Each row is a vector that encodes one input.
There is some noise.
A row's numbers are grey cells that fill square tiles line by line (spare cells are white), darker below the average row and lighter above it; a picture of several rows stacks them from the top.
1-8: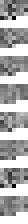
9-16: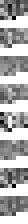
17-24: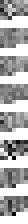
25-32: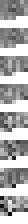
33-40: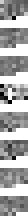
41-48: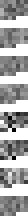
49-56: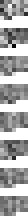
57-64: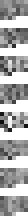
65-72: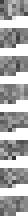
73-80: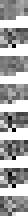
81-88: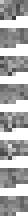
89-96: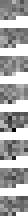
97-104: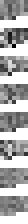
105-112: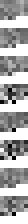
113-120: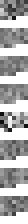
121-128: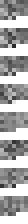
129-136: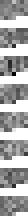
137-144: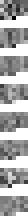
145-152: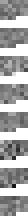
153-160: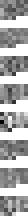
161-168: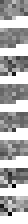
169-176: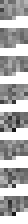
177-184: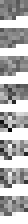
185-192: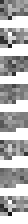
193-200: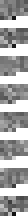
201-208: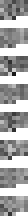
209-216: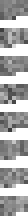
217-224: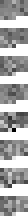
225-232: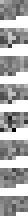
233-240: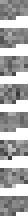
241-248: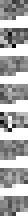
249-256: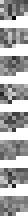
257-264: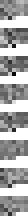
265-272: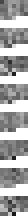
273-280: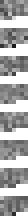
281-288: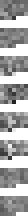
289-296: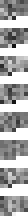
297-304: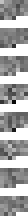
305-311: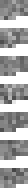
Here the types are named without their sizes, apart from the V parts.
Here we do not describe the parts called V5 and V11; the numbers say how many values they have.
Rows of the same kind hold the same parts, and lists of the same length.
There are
3 kinds of row.
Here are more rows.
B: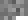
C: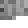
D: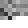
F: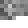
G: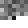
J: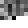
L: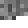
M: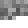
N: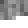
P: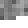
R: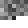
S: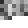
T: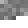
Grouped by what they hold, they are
B, C, D, F, J, L, M, P, T
G, R
N, S

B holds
a value of V11.
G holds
a true/false value and a value of V5.
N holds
a point on a line and a true/false value.
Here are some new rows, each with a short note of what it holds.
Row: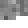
a point on a line and a true/false value
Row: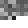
a point on a line and a true/false value
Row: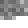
a true/false value and a value of V5
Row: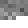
a point on a line and a true/false value
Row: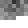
a true/false value and a value of V5
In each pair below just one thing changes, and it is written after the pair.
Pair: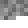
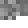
the true/false value
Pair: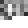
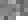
the place on the line
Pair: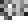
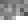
the place on the line
